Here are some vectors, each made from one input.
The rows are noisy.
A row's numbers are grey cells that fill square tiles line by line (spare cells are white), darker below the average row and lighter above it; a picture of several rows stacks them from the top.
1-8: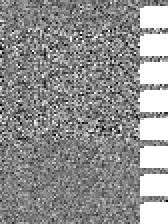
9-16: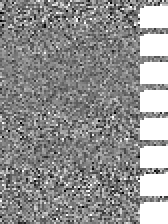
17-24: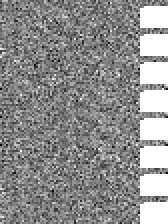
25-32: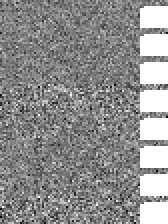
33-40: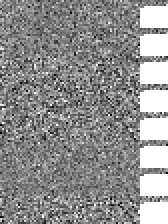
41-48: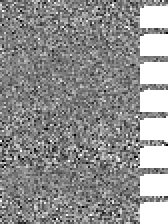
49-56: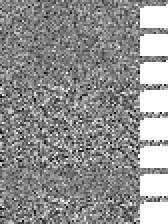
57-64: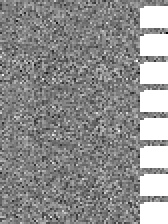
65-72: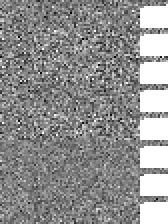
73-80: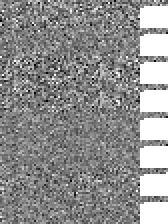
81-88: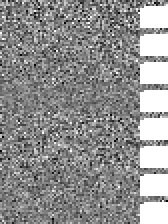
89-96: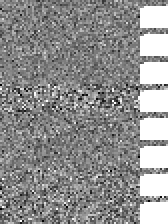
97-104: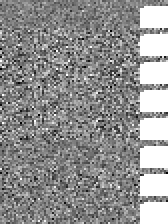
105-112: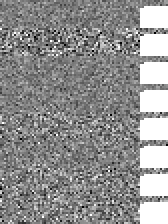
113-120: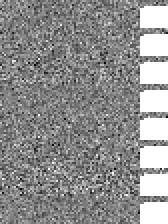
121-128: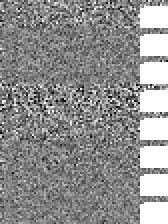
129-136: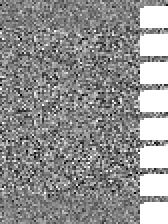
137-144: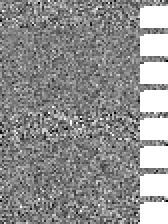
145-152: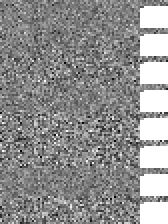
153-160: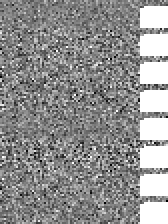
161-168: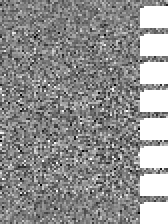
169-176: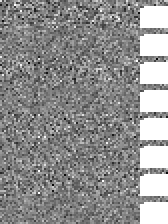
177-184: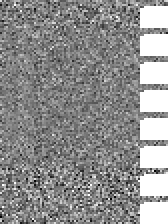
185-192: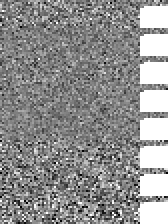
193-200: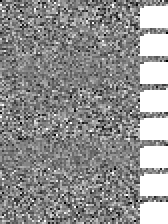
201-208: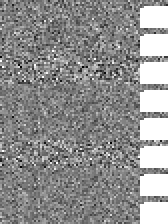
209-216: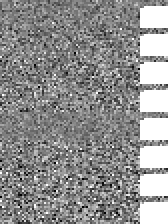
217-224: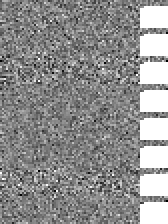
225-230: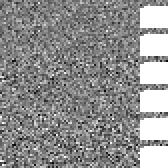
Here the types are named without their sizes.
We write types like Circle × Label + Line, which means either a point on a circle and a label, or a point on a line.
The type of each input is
Bool × Tree + List(Line).
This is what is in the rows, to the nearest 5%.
About 30% of them hold a node of a tree and a true/false value. The rest are lists of points on a line.
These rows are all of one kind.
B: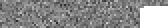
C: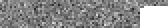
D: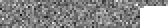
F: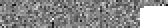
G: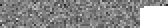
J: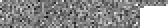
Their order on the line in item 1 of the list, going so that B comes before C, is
F, G, B, C, D, J.
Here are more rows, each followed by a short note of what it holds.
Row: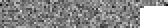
a list of two items
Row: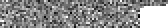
a list of two items
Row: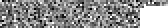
the empty list
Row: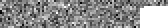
a node of a tree and a true/false value
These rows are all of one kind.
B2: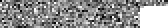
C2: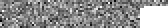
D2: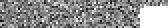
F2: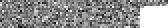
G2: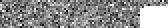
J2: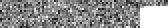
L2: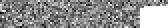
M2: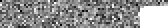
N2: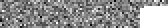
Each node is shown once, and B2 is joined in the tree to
F2, L2 and M2.
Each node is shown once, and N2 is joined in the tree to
G2 and L2.
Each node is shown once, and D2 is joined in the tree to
M2.
